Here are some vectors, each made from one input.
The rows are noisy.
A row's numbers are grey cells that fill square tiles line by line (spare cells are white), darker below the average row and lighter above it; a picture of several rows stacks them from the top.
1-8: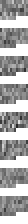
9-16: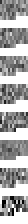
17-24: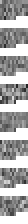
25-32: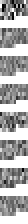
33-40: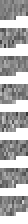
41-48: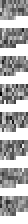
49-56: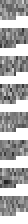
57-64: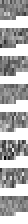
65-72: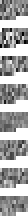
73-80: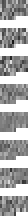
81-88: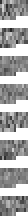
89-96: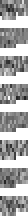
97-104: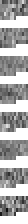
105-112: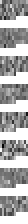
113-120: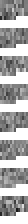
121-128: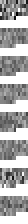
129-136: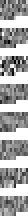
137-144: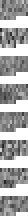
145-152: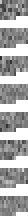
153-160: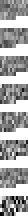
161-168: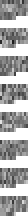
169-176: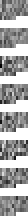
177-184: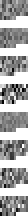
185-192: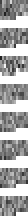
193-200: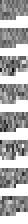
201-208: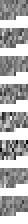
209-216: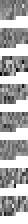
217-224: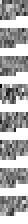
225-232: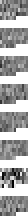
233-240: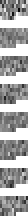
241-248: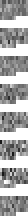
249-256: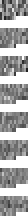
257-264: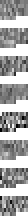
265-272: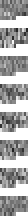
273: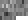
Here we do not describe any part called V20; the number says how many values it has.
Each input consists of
either a fixed value, or a node of a 14-node tree, a true/false value and a value of V20.
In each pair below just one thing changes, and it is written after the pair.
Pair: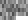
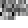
the node of the tree
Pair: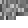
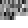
the node of the tree
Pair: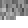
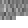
the node of the tree
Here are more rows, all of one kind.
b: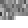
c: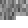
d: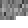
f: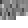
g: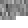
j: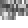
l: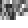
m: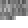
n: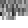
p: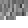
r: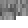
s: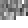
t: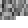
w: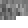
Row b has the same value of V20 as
c, j and p.
